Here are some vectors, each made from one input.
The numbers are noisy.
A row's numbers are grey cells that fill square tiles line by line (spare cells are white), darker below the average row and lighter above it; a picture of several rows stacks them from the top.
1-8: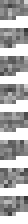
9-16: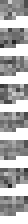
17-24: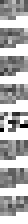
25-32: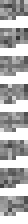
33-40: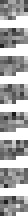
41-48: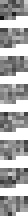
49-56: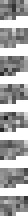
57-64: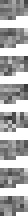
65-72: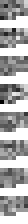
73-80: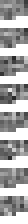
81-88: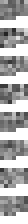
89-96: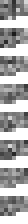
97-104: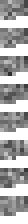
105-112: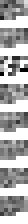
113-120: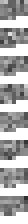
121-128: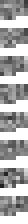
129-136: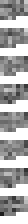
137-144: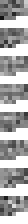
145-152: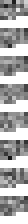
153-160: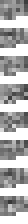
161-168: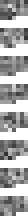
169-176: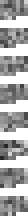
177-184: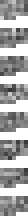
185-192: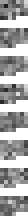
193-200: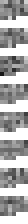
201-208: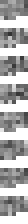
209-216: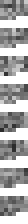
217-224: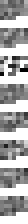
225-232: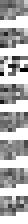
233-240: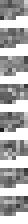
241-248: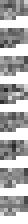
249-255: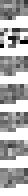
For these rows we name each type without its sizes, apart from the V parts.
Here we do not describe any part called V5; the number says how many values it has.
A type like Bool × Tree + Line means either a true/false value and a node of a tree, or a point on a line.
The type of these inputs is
List(Bool × V5).
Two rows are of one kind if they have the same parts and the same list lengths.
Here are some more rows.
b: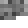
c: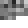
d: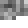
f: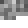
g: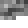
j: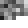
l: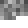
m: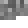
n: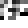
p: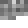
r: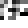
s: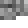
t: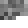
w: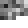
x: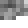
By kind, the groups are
b, c, d, j, m, s, t, w, x
f, g, l, p
n, r

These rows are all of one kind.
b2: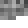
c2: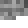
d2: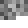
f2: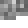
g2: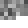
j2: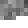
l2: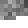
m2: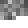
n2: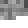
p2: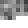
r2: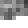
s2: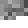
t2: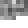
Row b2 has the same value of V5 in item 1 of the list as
c2, g2, n2 and t2.
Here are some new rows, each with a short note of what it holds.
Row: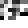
the empty list
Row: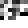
the empty list
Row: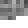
a list of two items
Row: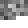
a list of two items
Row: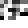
the empty list
